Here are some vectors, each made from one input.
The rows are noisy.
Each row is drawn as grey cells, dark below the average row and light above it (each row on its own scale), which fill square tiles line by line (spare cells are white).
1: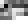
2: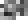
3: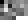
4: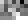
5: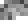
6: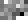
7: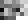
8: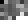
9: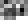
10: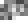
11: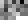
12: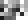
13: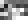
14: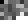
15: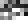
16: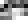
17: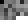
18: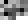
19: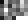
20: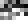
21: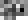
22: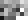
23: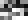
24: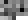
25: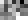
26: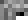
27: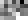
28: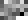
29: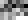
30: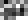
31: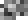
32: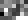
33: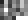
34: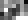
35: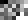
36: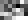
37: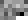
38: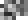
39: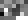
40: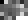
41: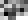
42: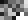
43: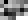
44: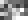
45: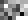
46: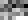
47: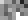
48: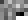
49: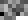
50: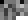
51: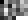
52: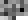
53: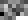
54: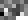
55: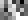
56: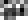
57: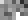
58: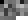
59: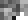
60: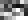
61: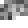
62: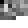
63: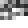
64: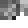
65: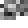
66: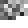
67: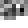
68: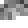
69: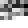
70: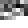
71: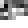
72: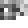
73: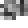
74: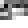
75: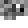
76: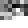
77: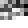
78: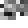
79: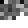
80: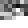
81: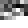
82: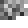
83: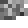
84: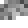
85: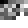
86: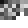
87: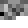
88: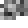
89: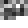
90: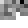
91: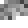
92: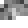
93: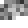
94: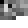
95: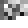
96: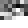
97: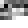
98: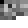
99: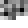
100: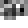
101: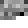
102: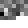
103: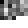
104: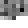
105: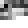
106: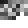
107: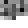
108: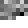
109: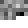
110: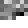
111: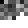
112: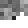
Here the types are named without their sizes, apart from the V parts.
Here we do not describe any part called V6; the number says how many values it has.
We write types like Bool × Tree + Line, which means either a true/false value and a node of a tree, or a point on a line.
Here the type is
Bool × V6 + Line.
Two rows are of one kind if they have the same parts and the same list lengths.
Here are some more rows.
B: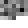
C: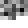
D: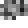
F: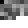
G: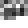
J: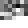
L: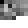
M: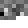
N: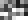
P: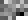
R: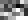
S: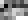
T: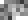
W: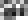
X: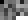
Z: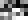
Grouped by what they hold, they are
B, C, D, G, J, N, R, S, T, W, Z
F, L, M, P, X

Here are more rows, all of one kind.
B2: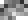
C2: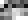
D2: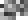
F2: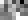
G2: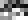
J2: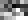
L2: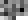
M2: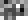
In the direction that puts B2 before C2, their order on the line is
M2, L2, D2, F2, B2, C2, G2, J2.
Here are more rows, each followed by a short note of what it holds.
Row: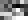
a point on a line
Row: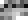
a point on a line
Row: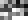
a point on a line
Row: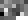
a true/false value and a value of V6
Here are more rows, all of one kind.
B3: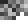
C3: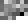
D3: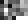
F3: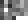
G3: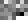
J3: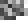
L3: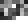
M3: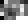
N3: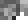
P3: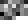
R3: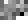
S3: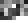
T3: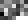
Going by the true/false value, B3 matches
J3 and P3.
